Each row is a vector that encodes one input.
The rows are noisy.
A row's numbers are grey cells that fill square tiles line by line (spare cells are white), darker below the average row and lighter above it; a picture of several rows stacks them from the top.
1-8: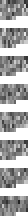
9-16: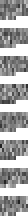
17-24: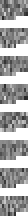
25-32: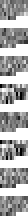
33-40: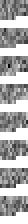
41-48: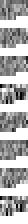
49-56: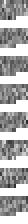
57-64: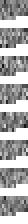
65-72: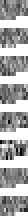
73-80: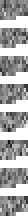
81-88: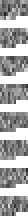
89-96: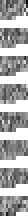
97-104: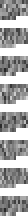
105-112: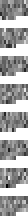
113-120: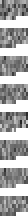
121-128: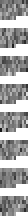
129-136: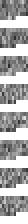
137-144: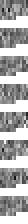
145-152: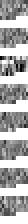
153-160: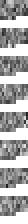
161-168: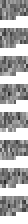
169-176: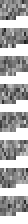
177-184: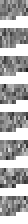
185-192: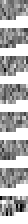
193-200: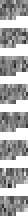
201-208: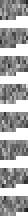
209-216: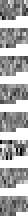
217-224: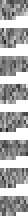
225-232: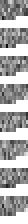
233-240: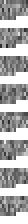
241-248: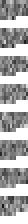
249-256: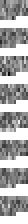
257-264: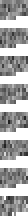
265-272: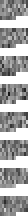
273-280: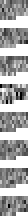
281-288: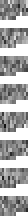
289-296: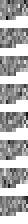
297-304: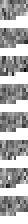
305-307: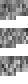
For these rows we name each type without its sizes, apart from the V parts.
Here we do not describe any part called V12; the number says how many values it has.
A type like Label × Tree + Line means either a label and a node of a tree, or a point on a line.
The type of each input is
List(Bool × V12).
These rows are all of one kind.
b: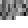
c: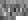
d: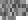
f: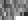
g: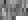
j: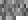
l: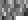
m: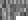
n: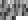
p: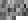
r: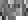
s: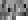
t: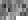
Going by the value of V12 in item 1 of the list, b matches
f, l and r.
